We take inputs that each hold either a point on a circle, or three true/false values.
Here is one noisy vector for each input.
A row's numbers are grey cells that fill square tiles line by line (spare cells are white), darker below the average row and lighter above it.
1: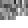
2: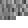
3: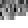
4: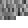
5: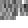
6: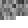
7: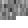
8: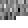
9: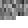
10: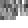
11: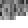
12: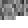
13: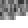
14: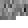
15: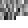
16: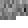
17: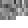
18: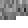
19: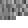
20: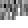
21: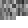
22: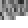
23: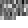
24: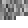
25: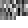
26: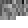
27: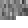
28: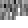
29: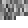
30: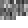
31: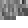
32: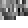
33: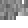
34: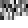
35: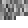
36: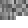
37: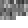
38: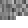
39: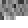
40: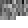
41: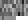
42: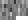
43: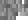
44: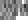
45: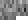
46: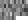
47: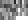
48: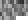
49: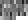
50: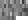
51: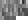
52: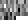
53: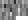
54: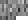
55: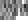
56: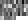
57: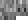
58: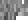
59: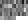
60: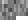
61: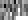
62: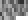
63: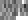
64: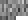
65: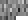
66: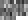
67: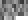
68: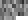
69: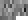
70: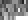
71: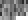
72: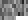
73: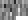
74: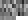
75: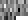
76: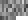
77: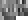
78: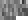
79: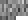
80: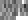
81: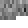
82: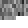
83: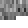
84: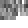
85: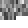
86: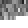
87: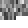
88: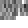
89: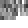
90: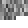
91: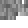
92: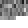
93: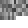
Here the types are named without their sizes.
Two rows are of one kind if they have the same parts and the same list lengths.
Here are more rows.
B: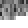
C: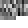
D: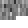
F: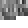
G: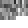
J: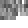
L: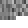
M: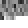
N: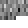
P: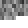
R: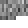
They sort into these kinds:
B, C, M, P
D, F, G, J, L, N, R

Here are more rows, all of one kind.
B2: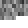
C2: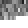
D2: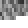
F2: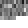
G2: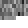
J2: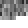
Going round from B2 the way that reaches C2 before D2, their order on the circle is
B2, G2, C2, F2, J2, D2.
